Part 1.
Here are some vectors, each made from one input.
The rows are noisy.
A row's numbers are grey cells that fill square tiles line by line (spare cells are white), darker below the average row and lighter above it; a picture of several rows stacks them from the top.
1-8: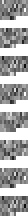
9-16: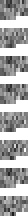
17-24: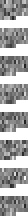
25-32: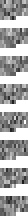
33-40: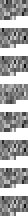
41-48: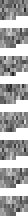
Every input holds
three true/false values.
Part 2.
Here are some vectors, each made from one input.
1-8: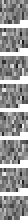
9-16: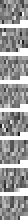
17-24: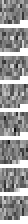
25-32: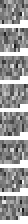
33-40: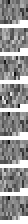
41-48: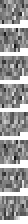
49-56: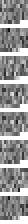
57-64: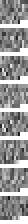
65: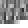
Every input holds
a point on an 11-point line.
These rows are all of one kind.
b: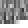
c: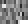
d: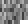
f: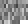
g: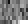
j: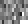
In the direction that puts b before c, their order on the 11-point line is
b, g, c, d, f, j.
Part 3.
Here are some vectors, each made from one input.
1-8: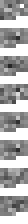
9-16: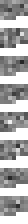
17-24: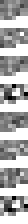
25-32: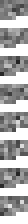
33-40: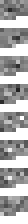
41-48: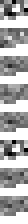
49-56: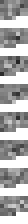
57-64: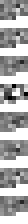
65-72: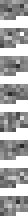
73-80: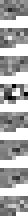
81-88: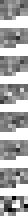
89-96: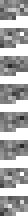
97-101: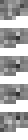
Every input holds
either a fixed value, or four true/false values.
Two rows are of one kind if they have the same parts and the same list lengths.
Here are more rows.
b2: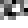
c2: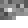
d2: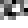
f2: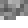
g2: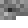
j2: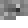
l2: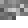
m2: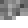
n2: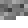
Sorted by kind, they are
b2, d2
c2, f2, g2, j2, l2, m2, n2

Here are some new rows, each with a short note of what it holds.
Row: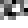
a fixed value
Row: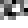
a fixed value
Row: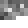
four true/false values
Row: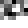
a fixed value
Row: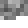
four true/false values
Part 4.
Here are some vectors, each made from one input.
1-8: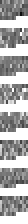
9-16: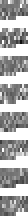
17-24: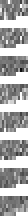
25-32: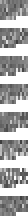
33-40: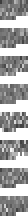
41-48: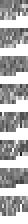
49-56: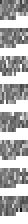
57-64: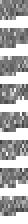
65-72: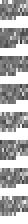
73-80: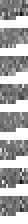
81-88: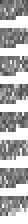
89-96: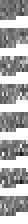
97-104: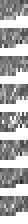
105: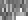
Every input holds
four true/false values.
